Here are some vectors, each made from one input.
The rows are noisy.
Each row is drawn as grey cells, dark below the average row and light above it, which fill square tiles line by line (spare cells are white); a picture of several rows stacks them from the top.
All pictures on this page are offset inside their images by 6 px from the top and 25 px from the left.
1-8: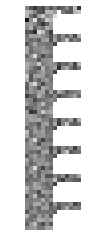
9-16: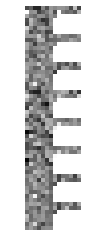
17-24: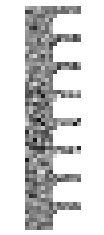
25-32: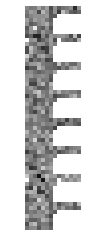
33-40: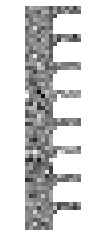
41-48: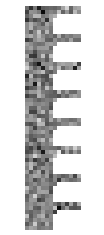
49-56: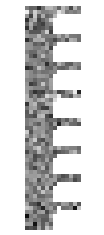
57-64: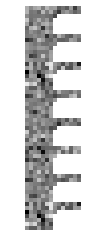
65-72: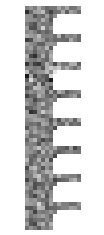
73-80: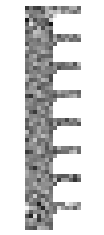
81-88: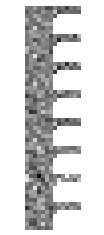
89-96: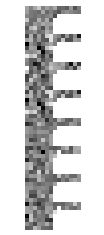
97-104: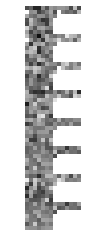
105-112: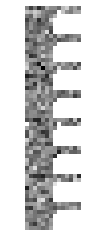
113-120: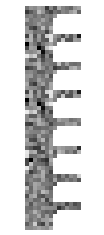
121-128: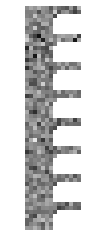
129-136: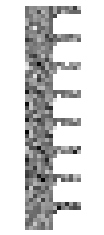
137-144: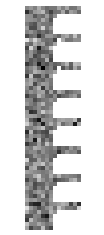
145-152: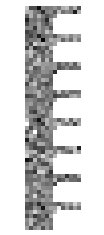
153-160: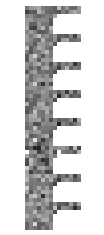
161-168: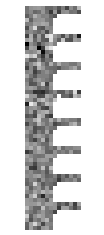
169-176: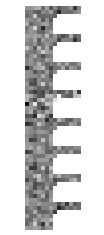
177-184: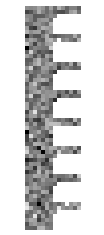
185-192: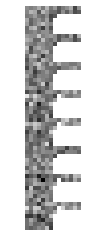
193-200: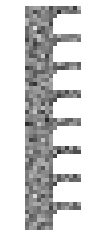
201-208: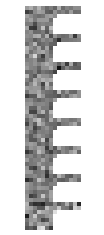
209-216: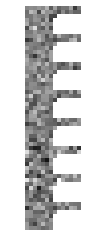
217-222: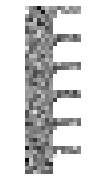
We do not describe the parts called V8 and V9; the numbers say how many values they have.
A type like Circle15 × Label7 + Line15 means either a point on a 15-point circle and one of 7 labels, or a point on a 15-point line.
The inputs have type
Label7 × V8 + List2(Bool × V9).
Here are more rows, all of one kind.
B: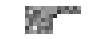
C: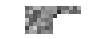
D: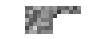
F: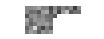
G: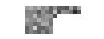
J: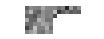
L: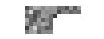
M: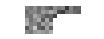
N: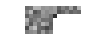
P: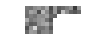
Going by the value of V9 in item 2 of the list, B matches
J, L and M.
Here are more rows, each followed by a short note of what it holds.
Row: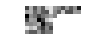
the empty list
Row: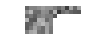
a list of two items
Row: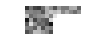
one of 7 labels and a value of V8
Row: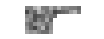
a list of one item
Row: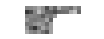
a list of one item
